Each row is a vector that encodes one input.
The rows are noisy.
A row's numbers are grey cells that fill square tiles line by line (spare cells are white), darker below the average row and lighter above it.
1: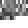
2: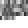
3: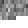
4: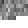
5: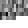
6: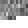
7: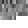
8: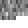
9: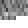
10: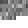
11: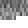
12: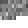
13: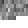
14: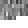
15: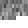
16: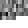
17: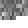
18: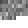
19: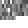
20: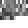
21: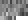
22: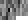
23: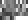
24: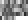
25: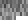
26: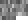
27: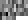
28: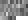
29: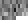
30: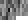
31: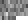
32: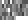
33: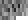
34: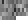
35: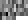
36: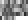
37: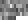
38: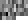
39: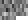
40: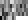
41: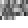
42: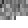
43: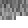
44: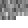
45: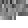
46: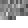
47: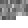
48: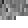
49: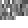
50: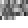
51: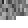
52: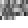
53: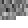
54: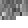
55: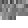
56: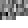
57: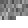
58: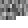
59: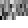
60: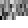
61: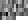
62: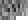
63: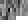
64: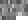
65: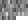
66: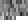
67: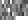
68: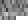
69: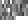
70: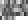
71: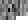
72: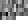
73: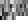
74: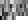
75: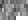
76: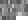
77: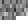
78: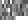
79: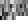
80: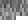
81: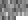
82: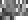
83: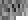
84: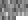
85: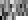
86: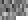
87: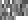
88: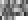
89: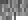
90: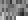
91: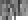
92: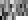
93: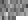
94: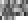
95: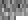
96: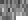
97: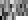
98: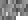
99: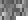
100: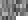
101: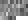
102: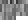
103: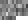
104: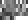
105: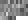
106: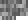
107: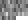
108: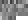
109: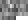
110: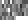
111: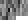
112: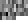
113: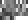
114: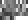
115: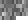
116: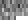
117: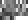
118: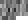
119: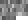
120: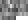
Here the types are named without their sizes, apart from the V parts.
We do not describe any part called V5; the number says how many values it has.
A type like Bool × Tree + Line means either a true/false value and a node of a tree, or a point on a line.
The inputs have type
Bool × Bool × Bool × Label + V5.
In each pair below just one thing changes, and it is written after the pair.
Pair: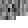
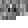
one of the three true/false values
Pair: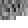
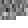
one of the three true/false values
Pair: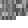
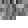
the label
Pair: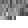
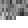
one of the three true/false values
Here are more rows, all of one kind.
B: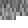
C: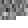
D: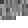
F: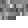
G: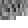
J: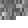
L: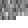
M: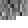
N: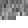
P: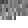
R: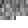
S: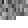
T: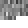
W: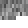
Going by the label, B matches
J, M, N and W.
